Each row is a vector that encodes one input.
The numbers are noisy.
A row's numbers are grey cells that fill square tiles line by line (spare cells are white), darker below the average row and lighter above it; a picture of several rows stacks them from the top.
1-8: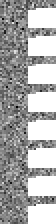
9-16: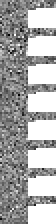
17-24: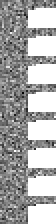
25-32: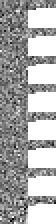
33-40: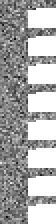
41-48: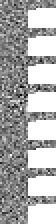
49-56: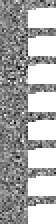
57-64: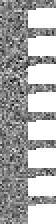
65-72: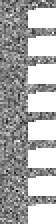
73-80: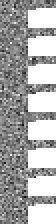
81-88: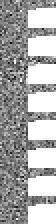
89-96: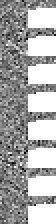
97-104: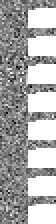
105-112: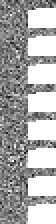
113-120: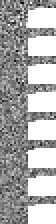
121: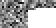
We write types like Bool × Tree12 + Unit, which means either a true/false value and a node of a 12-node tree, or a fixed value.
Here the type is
Bool × (Tree9 + Unit).
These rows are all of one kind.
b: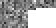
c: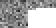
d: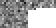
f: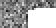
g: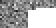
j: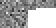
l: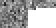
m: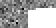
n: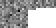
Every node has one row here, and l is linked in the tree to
d, j and n.
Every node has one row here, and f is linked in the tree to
g.
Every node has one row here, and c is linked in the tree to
m and n.
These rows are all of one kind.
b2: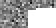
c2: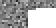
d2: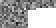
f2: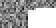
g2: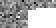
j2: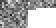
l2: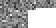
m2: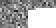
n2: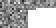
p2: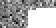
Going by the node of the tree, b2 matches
d2, g2, j2 and p2.
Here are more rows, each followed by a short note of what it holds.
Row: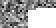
a true/false value
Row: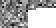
a true/false value
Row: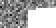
a node of a 9-node tree and a true/false value
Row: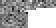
a node of a 9-node tree and a true/false value
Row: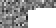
a node of a 9-node tree and a true/false value
